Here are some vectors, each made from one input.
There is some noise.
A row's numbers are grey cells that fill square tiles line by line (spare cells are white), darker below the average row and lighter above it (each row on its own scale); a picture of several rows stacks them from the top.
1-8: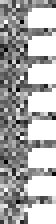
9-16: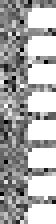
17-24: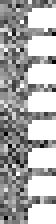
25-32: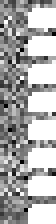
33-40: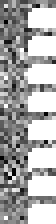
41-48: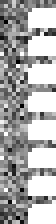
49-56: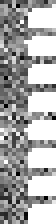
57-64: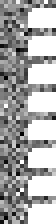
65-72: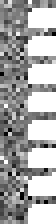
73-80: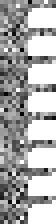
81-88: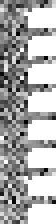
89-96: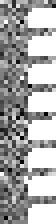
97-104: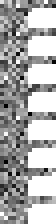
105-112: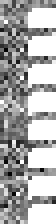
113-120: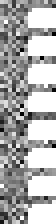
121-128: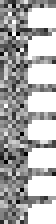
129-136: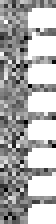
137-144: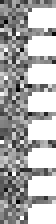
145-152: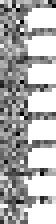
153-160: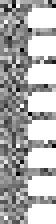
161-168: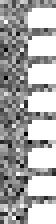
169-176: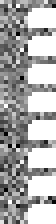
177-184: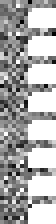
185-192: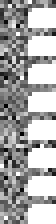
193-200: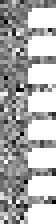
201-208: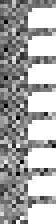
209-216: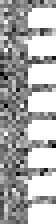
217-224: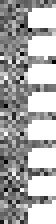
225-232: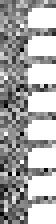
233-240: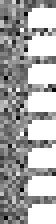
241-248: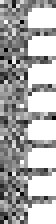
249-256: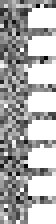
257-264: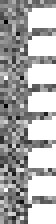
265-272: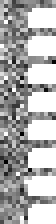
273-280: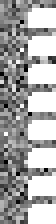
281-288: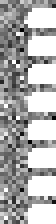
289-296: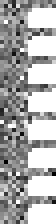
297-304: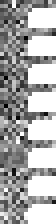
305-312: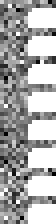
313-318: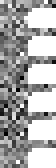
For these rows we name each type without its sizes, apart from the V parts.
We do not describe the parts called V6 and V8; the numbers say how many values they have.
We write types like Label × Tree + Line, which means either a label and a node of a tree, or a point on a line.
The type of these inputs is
Bool × Label × V6 × V8 + Unit.
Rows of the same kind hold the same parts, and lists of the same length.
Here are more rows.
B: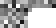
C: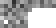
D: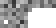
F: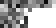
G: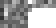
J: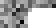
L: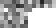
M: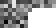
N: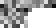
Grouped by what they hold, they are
B, C, D, F, J, L, M, N
G

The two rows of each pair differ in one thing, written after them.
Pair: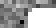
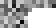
the value of V6
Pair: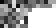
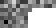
the value of V6
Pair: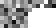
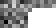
the true/false value
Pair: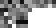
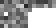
the value of V8
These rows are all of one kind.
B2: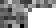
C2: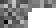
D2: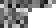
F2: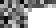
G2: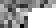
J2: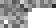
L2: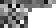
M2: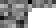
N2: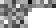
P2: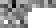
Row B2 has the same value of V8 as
C2, M2 and N2.
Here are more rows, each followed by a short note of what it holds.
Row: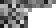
a label, a true/false value, a value of V6 and a value of V8
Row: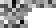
a label, a true/false value, a value of V6 and a value of V8
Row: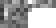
a fixed value
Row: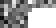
a fixed value
